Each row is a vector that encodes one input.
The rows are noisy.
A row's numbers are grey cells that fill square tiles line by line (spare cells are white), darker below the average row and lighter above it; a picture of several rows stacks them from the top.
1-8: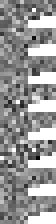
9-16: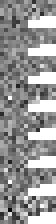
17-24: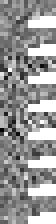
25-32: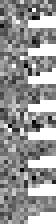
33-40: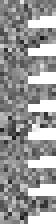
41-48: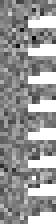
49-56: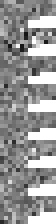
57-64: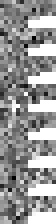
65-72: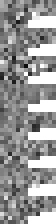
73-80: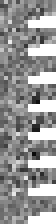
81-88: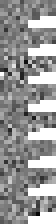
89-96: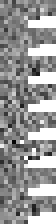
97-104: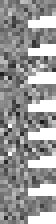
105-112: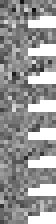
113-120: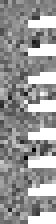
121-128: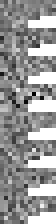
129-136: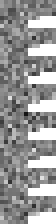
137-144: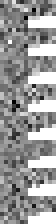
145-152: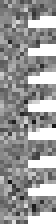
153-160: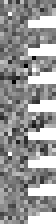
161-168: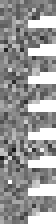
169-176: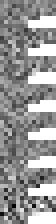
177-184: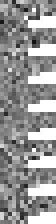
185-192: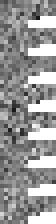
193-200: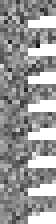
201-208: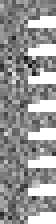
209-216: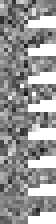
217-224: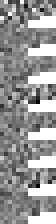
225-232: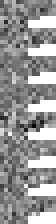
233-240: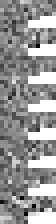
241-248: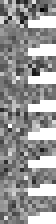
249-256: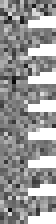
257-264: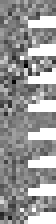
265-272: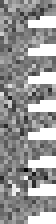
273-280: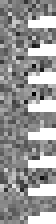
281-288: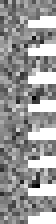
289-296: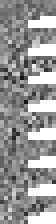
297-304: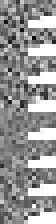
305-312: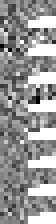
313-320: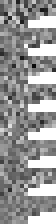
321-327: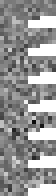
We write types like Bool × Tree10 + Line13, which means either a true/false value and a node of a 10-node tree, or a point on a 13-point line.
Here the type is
Bool × Tree18 + Line13.
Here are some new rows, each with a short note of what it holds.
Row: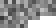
a node of an 18-node tree and a true/false value
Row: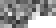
a point on a 13-point line
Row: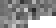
a node of an 18-node tree and a true/false value
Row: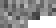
a node of an 18-node tree and a true/false value
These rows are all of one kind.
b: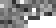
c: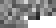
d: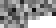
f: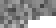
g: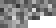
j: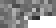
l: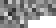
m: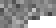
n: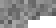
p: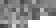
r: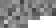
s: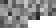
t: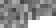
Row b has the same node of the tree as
d, f and r.
